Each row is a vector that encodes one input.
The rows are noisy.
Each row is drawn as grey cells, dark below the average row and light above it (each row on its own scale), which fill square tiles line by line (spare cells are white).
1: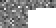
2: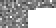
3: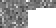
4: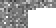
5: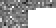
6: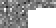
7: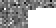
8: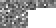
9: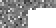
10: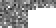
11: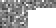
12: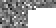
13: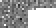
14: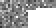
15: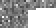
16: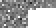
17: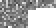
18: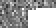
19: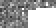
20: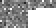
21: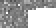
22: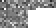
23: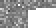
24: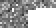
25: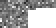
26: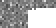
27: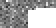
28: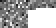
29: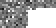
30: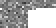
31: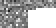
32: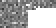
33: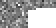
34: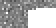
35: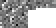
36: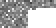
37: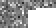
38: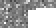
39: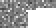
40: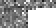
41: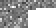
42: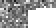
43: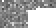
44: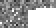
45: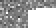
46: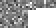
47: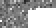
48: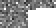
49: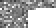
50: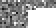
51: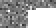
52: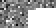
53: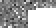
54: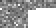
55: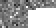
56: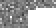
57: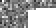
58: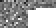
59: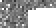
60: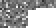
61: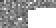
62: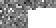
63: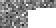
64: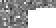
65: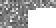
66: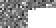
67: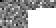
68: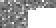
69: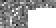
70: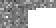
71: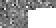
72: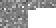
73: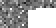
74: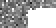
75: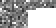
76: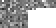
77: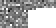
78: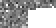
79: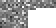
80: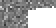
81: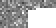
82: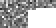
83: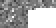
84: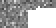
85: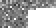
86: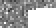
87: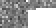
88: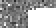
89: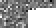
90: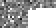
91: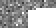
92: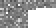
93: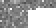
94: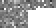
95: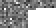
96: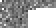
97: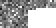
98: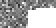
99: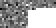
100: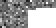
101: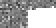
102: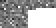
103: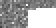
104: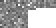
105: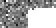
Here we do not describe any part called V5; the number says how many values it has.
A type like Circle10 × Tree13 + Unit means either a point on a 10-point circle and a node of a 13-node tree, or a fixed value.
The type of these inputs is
Label7 × (Tree7 + V5).
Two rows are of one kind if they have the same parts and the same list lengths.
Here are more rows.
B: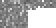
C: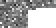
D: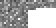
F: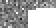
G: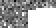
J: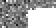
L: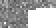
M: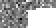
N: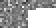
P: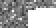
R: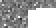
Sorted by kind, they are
B, C, D, J, N, P
F, G, L, M, R

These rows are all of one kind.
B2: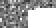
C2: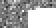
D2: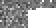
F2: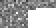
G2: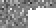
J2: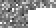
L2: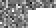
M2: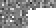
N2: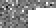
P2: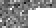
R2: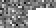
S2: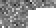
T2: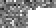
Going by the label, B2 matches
C2, P2, S2 and T2.
